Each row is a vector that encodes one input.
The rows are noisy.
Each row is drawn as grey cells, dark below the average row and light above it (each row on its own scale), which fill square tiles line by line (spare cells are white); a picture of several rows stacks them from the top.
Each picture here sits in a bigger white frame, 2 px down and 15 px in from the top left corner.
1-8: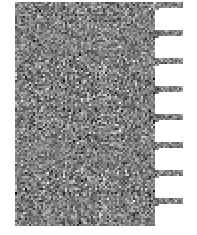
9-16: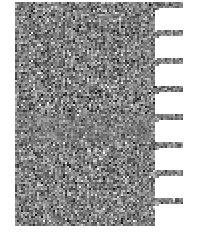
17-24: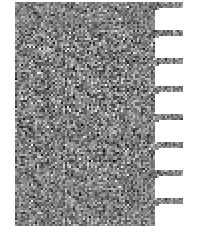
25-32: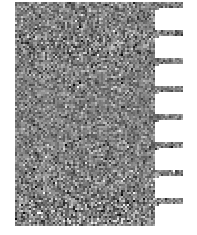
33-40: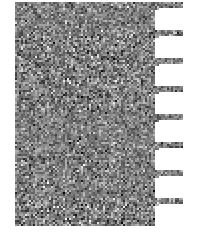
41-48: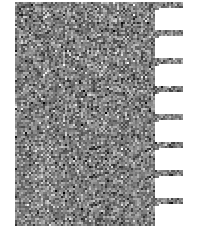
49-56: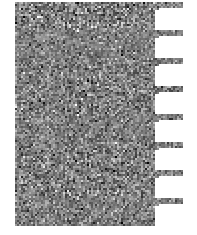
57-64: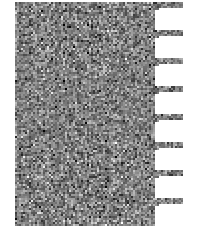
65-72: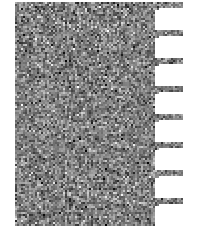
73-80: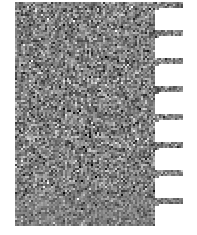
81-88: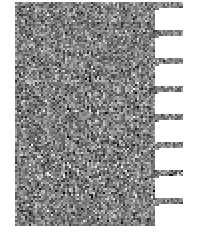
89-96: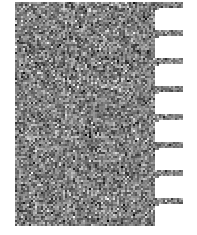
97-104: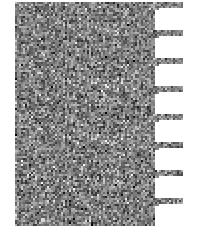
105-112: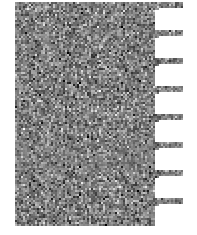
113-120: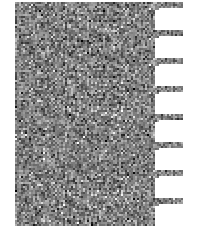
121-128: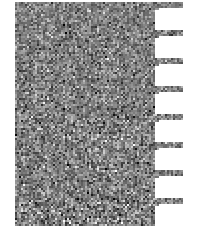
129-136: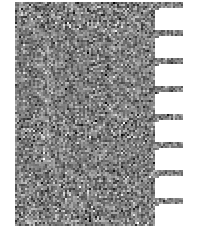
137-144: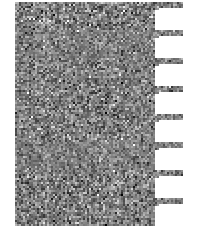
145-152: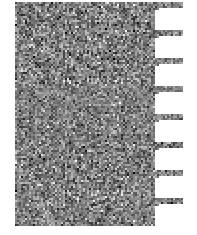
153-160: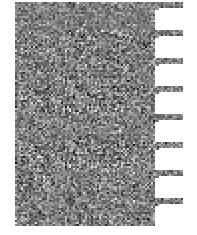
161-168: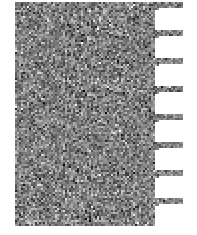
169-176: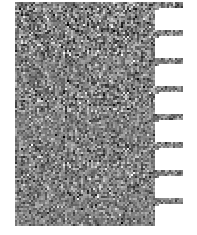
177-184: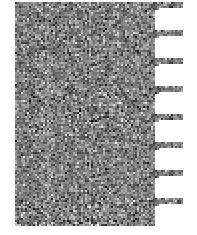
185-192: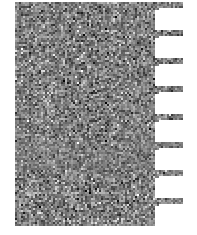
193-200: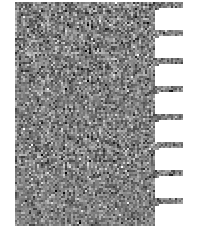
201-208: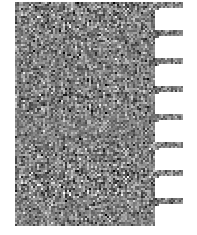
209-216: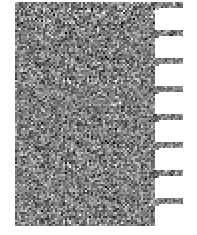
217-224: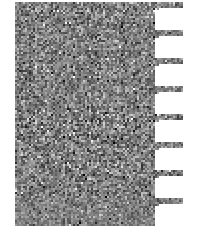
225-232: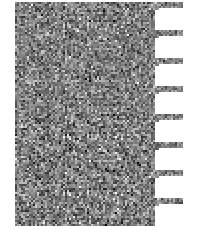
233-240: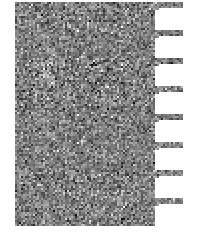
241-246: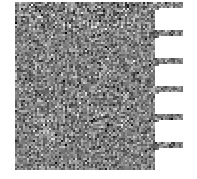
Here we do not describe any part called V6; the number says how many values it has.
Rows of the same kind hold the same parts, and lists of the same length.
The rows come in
5 kinds.
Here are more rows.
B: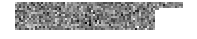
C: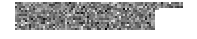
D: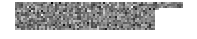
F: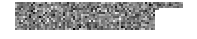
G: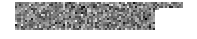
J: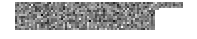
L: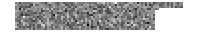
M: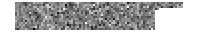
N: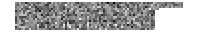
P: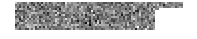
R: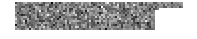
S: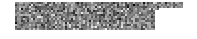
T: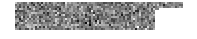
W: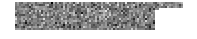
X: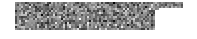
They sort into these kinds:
B, P, T
C, D, F, L, R
G, M, W
J, N, X
S

